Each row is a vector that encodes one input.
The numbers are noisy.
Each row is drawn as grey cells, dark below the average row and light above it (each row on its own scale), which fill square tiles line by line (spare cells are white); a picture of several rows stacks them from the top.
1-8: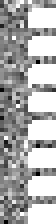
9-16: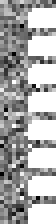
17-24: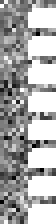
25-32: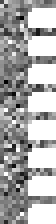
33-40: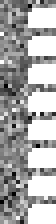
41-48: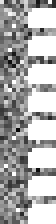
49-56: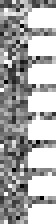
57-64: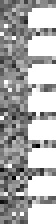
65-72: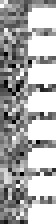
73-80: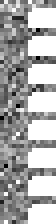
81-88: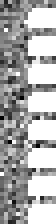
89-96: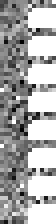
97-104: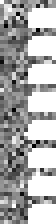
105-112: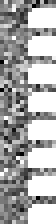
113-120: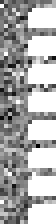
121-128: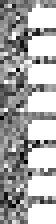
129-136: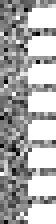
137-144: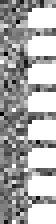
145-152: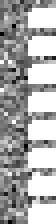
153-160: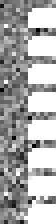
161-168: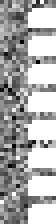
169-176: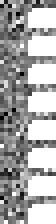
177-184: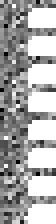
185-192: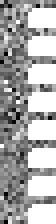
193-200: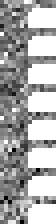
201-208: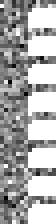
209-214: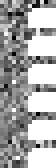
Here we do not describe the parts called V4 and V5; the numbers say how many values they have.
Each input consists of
a point on a 7-point line and a value of V4, together with either a point on a 6-point circle, or one of 7 labels and a value of V5.
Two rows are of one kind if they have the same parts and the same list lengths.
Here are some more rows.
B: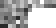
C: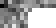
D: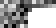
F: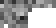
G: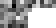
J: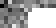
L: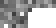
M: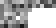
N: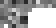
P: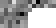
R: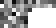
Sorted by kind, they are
B, C, F, J, L, N, P, R
D, G, M

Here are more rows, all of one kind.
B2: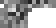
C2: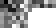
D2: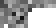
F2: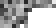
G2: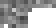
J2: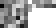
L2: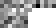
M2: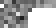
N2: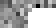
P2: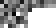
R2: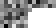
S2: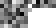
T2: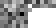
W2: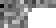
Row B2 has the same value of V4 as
R2, S2 and T2.
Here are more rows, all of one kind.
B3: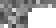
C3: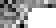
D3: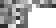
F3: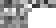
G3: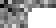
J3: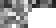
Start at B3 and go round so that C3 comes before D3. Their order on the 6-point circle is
B3, C3, G3, J3, F3, D3.
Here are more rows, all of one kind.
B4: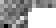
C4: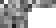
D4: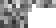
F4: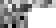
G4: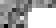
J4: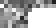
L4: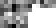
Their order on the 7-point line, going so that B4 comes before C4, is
B4, G4, L4, D4, F4, C4, J4.
